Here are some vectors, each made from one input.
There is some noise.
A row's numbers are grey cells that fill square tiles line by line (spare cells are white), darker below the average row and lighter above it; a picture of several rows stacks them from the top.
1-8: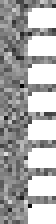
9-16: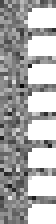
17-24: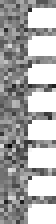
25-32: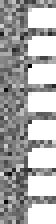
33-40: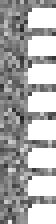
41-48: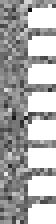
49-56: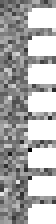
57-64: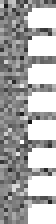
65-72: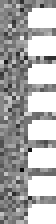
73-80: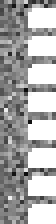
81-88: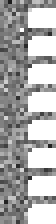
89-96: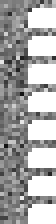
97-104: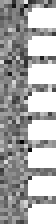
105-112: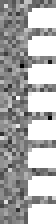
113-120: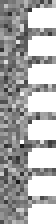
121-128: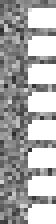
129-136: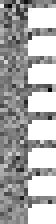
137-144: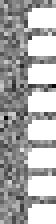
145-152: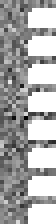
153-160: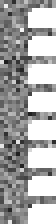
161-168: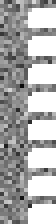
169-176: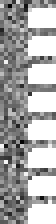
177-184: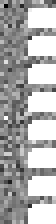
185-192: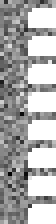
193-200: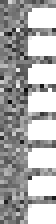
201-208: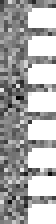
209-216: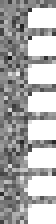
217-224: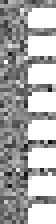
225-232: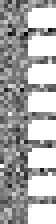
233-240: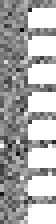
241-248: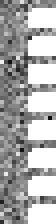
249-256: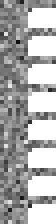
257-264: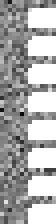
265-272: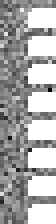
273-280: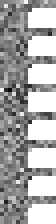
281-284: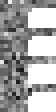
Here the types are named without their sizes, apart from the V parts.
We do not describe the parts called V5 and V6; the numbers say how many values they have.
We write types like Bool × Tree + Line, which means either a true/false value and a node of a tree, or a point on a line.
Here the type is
Bool × V6 + List(Line) × V5.
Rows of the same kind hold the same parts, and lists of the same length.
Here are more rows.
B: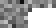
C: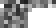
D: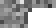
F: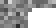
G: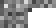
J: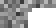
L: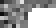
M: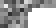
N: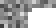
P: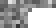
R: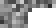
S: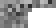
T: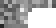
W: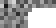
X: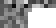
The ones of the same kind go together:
B
C, X
D, F, J, M, N, R
G, L, P, T
S, W

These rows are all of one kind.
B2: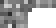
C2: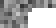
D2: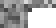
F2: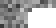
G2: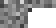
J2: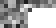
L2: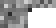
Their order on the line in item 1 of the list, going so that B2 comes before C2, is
D2, F2, G2, J2, L2, B2, C2.
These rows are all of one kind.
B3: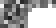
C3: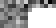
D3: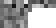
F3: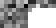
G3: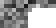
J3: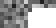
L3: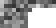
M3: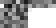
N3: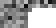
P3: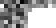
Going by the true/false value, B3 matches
M3 and P3.
